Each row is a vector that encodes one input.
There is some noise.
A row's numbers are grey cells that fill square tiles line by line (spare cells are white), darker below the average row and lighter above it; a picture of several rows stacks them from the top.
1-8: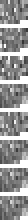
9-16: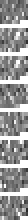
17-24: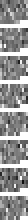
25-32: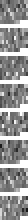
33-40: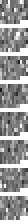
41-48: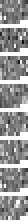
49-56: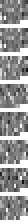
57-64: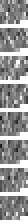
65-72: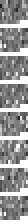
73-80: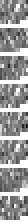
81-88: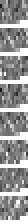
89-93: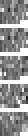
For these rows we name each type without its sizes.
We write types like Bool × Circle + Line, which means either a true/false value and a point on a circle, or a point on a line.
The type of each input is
Line.
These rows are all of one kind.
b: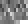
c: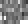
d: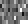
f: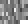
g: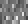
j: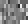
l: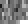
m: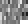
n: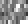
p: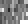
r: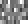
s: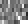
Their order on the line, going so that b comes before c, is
r, s, f, p, g, d, l, b, j, c, m, n.
